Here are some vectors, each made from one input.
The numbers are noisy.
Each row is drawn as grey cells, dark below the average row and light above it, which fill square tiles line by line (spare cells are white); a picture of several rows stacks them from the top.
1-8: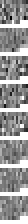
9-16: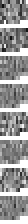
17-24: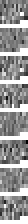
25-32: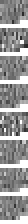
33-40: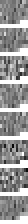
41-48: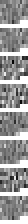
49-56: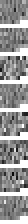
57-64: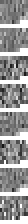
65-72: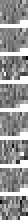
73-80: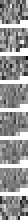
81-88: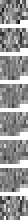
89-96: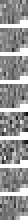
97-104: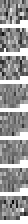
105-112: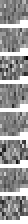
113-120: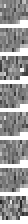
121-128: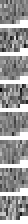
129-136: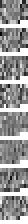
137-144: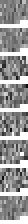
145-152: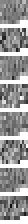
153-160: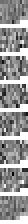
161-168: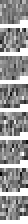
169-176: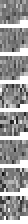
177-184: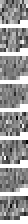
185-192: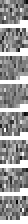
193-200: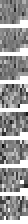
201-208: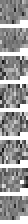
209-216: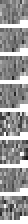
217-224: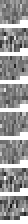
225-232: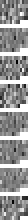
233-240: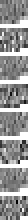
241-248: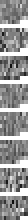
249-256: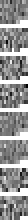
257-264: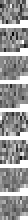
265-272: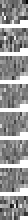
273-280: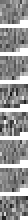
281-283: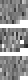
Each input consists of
either a node of a 12-node tree, or four true/false values, or a list of up to two points on a 7-point line.
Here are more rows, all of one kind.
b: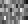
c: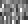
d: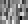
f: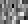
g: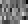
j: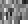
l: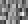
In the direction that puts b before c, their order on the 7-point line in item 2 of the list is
b, g, l, j, d, f, c.
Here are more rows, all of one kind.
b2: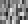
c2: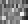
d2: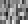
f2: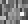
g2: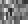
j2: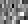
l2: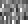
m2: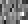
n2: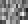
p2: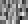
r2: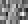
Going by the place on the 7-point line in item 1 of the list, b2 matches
d2, n2, p2 and r2.
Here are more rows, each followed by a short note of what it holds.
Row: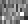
a list of one item
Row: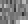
four true/false values
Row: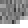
four true/false values
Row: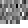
the empty list
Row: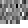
the empty list
